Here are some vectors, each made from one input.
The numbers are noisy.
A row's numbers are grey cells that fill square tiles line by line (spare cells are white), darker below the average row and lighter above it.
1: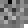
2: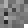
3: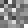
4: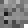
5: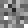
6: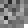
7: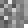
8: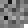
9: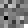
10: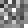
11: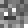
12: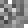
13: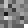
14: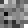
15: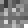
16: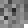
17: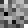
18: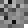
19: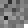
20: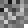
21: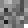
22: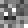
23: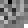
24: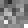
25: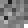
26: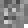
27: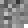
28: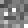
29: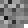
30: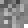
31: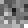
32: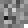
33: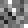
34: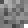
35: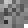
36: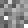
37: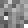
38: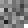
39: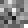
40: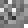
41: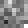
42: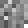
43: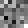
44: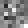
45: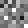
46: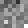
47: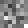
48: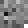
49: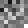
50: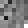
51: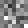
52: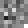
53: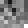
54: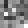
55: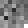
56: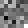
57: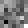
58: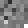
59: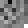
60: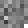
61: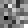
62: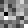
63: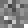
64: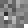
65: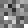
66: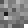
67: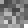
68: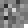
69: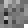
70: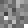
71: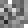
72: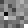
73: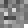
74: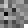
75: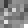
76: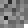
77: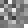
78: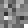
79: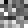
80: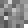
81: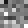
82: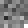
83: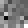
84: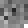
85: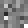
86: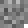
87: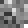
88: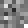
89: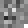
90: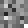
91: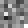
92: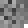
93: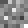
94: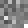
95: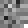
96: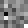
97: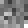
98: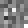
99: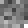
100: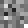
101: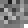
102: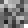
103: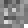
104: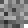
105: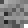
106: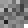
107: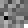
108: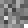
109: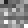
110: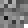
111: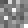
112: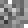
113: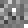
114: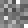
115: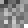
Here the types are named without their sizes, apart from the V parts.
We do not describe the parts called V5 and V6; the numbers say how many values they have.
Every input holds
a true/false value, together with either a point on a line and a value of V6, or a value of V5.
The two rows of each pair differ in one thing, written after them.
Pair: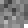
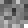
the place on the line
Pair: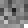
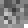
the place on the line
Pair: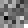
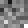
the place on the line
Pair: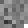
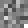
the place on the line
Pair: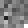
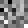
the place on the line
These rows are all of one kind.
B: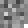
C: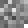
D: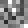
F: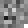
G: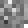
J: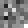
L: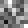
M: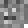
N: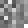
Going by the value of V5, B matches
G, L and N.
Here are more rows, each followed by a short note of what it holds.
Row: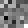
a point on a line, a true/false value and a value of V6
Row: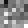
a true/false value and a value of V5
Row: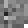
a point on a line, a true/false value and a value of V6
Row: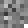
a point on a line, a true/false value and a value of V6
